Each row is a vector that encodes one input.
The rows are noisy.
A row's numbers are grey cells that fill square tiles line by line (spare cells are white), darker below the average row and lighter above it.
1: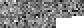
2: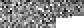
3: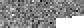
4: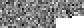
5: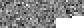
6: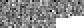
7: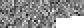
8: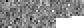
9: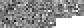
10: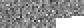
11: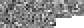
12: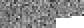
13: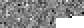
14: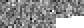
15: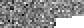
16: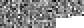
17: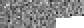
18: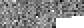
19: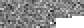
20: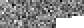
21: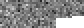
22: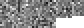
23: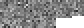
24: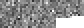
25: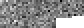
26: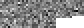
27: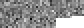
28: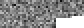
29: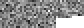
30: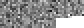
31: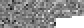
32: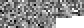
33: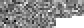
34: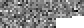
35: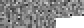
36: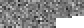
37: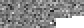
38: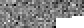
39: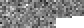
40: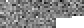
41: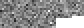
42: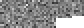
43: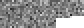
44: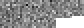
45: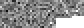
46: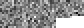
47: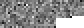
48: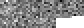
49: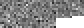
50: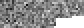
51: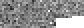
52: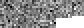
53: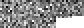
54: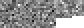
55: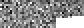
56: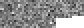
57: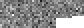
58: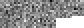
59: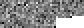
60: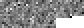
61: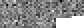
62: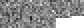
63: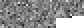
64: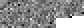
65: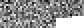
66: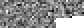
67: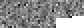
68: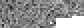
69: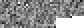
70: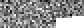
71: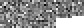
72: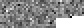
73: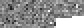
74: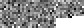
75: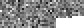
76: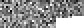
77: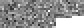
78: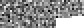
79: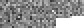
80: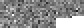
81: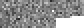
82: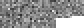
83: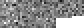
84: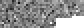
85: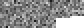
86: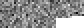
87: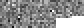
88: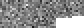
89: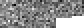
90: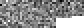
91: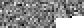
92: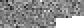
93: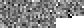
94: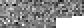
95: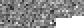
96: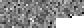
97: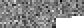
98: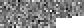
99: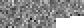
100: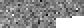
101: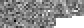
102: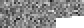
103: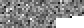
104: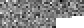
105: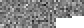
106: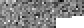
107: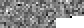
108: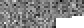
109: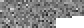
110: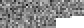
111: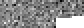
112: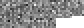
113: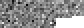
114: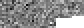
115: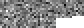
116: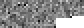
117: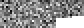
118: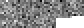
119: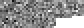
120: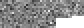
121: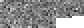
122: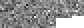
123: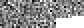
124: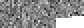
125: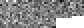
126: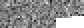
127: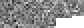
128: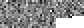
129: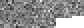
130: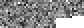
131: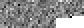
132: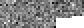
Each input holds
either a point on a 6-point circle and a true/false value, or a fixed value, or a point on a 3-point line and a point on a 6-point line.
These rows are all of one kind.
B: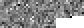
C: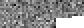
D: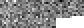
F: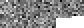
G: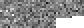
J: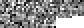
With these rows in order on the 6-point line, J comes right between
B and C.
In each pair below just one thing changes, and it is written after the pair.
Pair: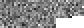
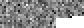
the place on the 6-point line
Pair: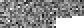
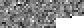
the place on the 3-point line
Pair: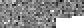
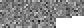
the place on the 3-point line
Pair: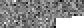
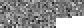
the place on the 3-point line
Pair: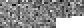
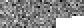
the place on the 6-point line
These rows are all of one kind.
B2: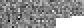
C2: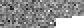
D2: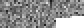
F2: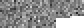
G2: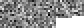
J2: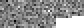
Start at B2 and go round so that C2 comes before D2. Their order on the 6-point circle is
B2, C2, G2, D2, F2, J2.
